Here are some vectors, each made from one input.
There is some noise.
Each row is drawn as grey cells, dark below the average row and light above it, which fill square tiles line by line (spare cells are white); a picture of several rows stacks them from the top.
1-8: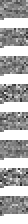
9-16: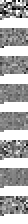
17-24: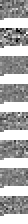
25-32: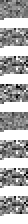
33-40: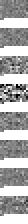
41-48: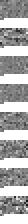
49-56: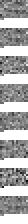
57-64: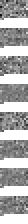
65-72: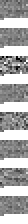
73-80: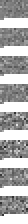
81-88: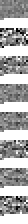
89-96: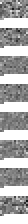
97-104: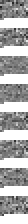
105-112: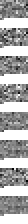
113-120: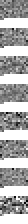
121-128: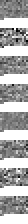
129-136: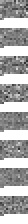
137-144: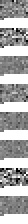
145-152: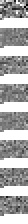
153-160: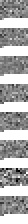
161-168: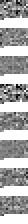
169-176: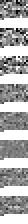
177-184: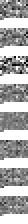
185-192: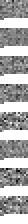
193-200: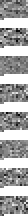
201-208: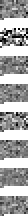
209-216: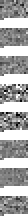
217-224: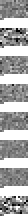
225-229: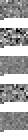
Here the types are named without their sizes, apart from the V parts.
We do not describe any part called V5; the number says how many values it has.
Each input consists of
either a label and a value of V5, or a list of points on a line.
